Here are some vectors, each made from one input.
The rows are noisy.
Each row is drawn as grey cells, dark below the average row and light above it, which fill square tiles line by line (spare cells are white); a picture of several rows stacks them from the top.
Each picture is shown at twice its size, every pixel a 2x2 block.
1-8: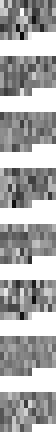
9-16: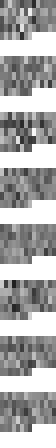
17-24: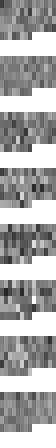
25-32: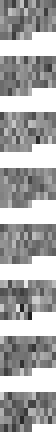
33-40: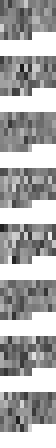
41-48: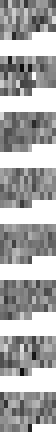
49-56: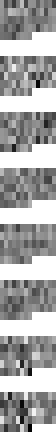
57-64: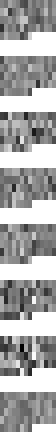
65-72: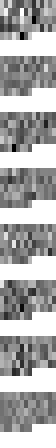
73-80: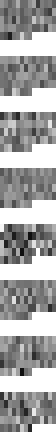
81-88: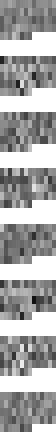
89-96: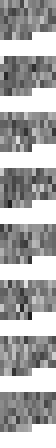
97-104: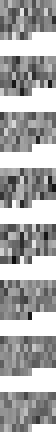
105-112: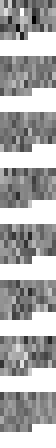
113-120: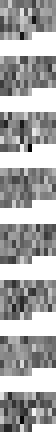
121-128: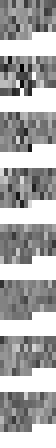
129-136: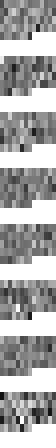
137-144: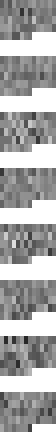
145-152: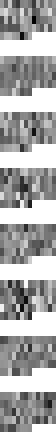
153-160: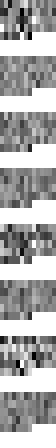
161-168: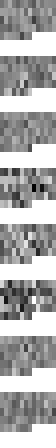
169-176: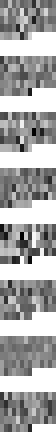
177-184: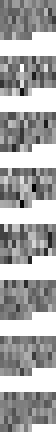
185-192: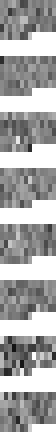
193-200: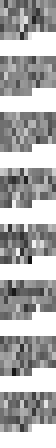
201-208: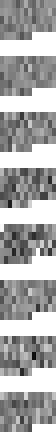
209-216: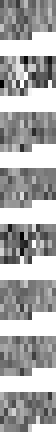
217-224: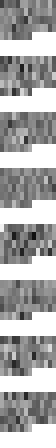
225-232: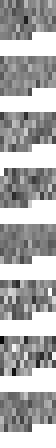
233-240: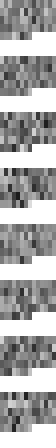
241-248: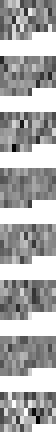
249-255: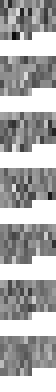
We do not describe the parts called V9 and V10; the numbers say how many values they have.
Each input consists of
either four true/false values, or a value of V9 and a value of V10, or a list of up to two points on a 5-point line.
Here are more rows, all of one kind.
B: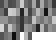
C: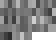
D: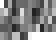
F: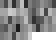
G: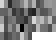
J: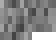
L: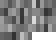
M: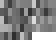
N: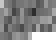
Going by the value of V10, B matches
G, J and N.
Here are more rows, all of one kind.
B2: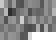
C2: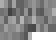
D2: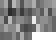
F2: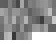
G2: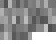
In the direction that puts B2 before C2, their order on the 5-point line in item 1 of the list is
F2, D2, B2, C2, G2.
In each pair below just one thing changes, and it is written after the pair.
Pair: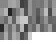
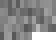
the place on the 5-point line in item 1 of the list
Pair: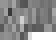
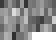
the place on the 5-point line in item 2 of the list
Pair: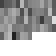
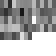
the place on the 5-point line in item 2 of the list
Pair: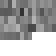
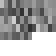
the place on the 5-point line in item 2 of the list
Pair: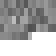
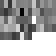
the place on the 5-point line in item 2 of the list
